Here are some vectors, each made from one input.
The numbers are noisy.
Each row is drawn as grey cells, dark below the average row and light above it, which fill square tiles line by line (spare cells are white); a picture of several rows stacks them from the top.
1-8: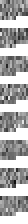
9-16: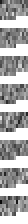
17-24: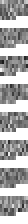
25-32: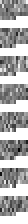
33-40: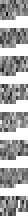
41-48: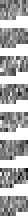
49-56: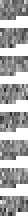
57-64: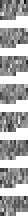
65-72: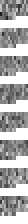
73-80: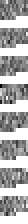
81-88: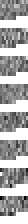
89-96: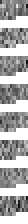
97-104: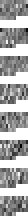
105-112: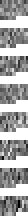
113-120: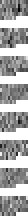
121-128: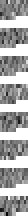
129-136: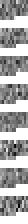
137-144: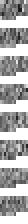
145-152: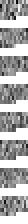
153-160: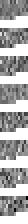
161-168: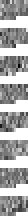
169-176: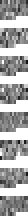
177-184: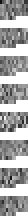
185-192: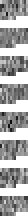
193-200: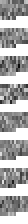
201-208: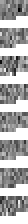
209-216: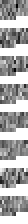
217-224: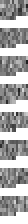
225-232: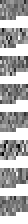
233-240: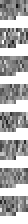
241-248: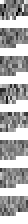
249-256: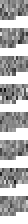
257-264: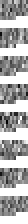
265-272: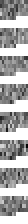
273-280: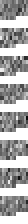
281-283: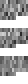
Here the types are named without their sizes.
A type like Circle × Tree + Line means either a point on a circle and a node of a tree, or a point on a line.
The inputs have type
(Bool × Bool × Bool + Label) × (Circle + Unit).
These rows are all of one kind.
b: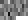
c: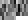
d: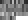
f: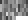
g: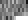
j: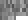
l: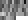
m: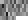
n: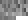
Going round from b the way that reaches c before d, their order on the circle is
b, c, d, g, m, f, n, l, j.
